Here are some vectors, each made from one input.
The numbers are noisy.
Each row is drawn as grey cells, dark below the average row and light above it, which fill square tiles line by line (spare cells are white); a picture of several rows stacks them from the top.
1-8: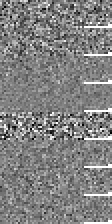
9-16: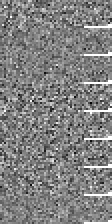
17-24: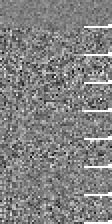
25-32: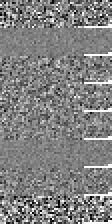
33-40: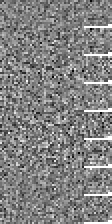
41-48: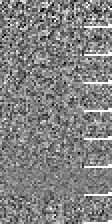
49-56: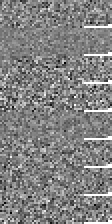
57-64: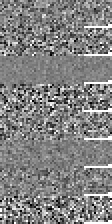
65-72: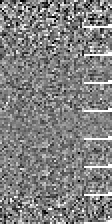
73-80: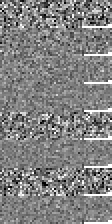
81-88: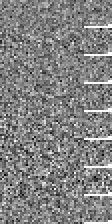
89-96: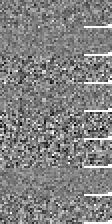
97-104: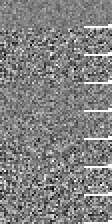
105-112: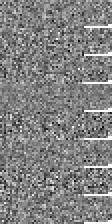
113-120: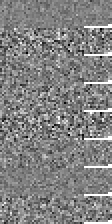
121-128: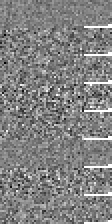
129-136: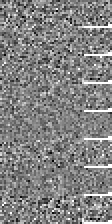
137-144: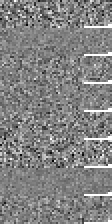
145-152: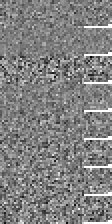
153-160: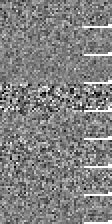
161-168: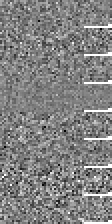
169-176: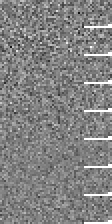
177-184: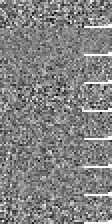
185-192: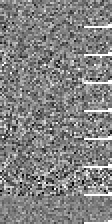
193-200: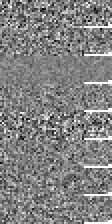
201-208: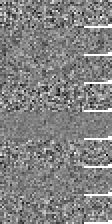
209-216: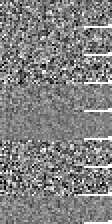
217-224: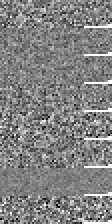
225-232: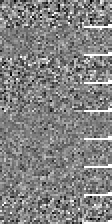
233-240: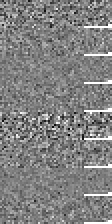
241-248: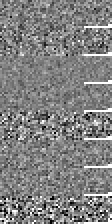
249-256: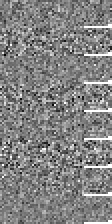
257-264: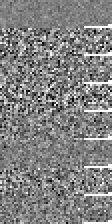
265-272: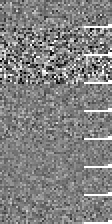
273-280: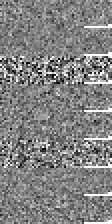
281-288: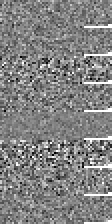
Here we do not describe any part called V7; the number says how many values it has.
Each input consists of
either a point on an 8-point line, or a point on an 11-point line, or four true/false values, or a value of V7.
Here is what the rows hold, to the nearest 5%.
About 15% of them hold a point on an 8-point line. About 25% of them hold a point on an 11-point line. About 50% of them hold four true/false values. The rest hold a value of V7.
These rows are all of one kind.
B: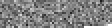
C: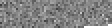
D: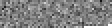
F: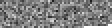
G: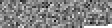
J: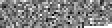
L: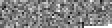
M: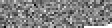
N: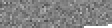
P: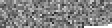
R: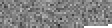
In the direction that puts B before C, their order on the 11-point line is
D, G, P, L, B, N, C, J, M, F, R.
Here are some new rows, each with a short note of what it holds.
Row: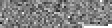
a point on an 8-point line
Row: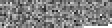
a point on an 8-point line
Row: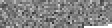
a point on an 11-point line
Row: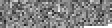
a value of V7
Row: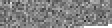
a value of V7
